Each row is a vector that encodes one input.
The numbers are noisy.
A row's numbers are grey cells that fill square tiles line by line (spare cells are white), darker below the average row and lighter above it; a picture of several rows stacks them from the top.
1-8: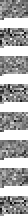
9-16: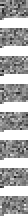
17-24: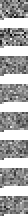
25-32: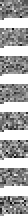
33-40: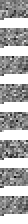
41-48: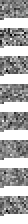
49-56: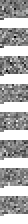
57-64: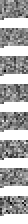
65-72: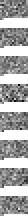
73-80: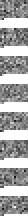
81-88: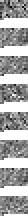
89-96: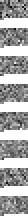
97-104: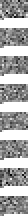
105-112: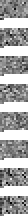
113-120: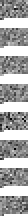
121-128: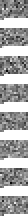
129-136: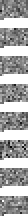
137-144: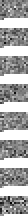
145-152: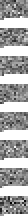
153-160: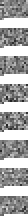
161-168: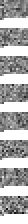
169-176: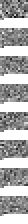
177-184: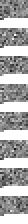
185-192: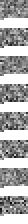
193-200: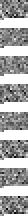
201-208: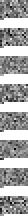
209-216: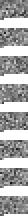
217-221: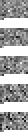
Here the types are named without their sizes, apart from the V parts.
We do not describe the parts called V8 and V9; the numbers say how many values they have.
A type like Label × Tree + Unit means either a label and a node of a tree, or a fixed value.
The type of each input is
(Circle + Unit) × V8 × V9 + Line.
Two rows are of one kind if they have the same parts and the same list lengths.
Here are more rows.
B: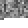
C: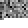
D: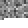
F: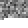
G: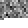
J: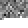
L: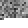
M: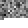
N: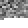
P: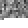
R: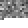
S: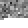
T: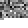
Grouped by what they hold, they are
B, D, F, J, L, P, R, S
C, G, T
M, N

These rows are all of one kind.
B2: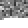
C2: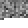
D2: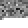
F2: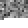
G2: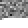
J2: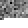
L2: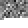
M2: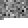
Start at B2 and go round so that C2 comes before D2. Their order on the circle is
B2, L2, F2, G2, M2, C2, J2, D2.
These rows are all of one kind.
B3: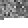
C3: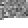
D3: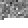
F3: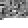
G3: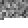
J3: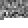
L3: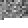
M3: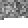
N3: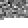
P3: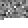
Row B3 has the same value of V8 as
J3, L3, N3 and P3.
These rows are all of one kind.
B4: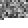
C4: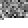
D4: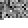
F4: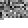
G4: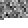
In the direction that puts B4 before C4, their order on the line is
F4, D4, G4, B4, C4.
